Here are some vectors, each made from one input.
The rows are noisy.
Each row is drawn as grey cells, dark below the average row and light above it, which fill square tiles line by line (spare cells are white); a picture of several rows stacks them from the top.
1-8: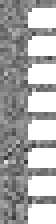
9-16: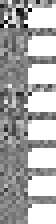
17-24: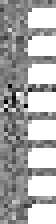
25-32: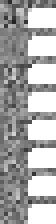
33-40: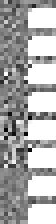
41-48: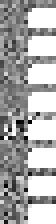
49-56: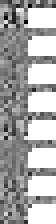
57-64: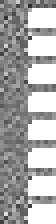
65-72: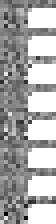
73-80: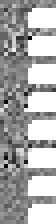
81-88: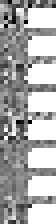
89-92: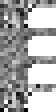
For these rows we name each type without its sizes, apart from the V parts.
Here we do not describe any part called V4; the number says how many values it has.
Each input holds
a point on a line and a value of V4, together with either a fixed value, or three true/false values.
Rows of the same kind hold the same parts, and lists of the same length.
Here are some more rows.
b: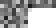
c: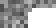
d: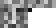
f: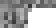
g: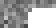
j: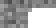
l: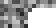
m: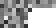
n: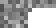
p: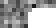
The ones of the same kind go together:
b, c, j, l
d, f, g, m, n, p

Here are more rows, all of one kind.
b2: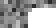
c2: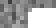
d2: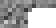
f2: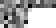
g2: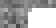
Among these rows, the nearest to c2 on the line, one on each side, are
b2 and g2.
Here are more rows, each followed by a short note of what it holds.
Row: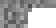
a point on a line and a value of V4
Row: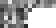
a point on a line, three true/false values and a value of V4
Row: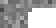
a point on a line, three true/false values and a value of V4
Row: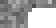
a point on a line and a value of V4
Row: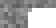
a point on a line, three true/false values and a value of V4
